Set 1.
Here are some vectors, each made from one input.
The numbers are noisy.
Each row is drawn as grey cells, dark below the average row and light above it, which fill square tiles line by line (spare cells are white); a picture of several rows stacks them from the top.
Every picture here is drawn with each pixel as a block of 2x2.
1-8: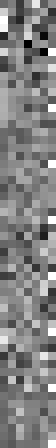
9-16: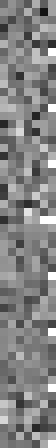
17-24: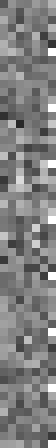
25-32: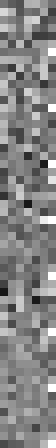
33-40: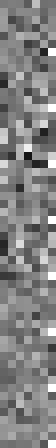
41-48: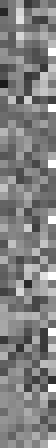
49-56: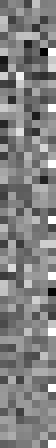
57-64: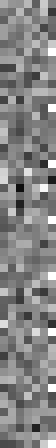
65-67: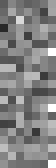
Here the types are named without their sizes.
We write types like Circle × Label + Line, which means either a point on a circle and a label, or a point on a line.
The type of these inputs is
Bool × Bool × Bool × Bool.
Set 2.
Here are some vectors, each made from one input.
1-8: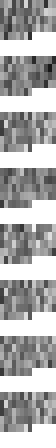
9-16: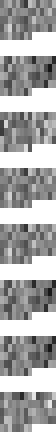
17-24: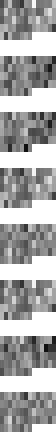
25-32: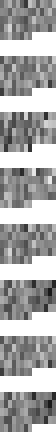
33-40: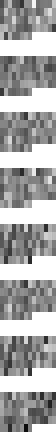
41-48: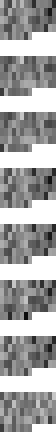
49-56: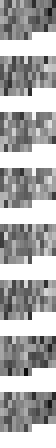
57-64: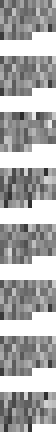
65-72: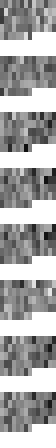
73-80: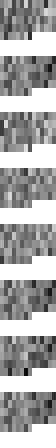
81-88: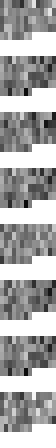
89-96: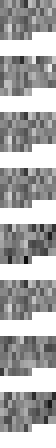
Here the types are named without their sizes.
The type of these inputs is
Line.
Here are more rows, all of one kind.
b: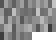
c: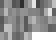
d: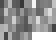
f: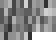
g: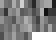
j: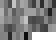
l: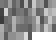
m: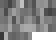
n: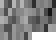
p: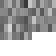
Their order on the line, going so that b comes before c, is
j, n, g, m, b, p, c, d, l, f.
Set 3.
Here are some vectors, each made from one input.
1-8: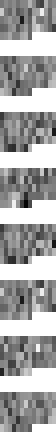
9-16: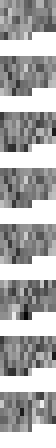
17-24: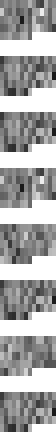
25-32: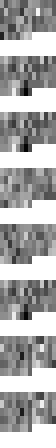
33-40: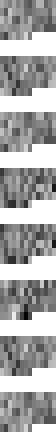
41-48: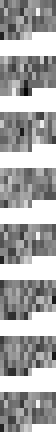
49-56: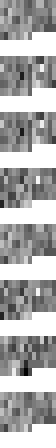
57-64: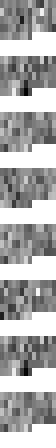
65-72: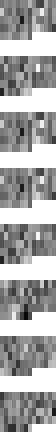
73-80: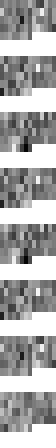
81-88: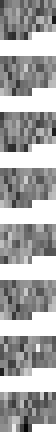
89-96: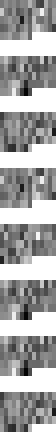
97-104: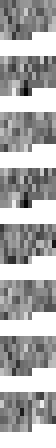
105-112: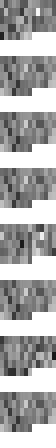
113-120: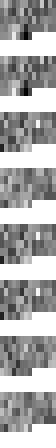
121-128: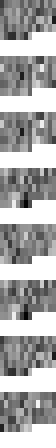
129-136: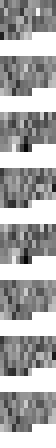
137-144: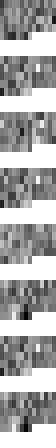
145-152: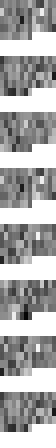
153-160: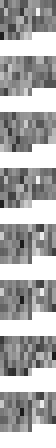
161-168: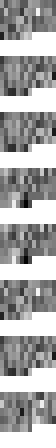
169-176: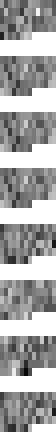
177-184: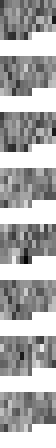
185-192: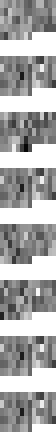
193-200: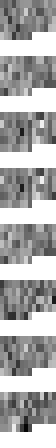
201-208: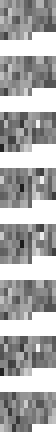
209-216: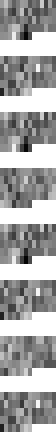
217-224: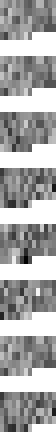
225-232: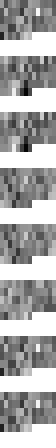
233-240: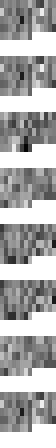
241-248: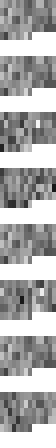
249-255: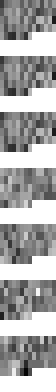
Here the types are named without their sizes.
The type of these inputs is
Label.
